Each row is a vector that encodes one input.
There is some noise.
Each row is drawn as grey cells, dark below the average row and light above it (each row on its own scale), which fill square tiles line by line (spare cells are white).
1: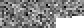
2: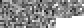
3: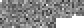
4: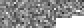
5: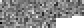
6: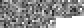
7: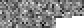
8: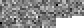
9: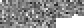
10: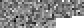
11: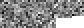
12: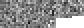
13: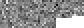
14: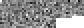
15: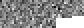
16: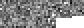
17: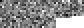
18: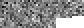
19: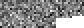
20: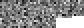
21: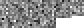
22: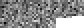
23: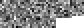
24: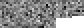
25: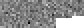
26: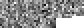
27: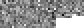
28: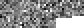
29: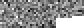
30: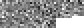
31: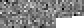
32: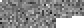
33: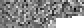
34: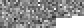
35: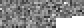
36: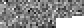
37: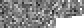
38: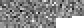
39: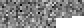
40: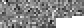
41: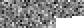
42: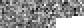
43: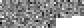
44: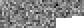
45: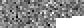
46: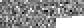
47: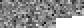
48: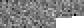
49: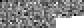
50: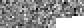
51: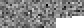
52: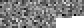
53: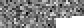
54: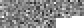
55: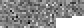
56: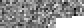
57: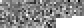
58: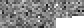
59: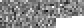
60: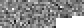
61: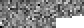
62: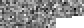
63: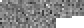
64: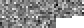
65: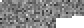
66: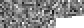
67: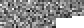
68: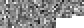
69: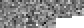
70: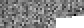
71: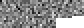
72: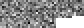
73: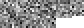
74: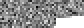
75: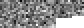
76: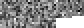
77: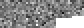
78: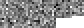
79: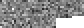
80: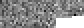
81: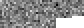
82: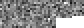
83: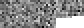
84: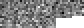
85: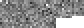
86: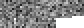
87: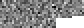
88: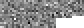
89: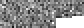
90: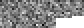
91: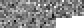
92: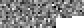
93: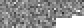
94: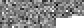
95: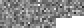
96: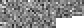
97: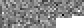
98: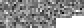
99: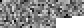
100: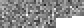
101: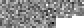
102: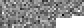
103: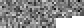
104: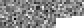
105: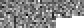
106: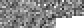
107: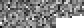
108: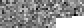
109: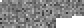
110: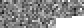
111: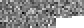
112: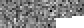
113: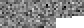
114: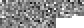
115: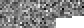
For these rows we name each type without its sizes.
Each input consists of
a node of a tree, together with either a node of a tree, or three true/false values.
